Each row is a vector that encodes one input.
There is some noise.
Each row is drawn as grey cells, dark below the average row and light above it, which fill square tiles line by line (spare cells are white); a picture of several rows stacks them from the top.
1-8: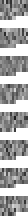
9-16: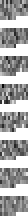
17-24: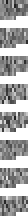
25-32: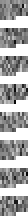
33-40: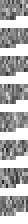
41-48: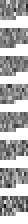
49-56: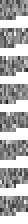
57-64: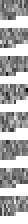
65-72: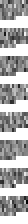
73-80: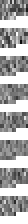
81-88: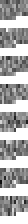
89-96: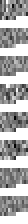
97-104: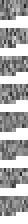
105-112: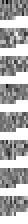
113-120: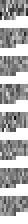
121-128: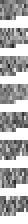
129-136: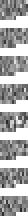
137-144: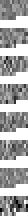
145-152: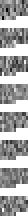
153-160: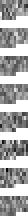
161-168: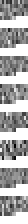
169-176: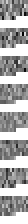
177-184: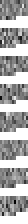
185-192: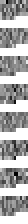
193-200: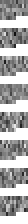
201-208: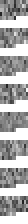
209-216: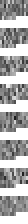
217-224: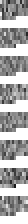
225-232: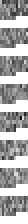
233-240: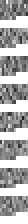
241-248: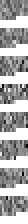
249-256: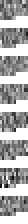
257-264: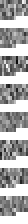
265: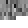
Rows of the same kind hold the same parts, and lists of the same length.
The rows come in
3 kinds.
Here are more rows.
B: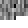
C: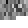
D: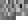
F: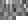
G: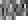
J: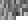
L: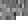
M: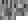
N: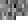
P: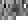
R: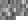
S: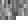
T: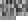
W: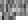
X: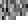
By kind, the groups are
B, D, L, N, R, S, W
C, F, J, M, P
G, T, X

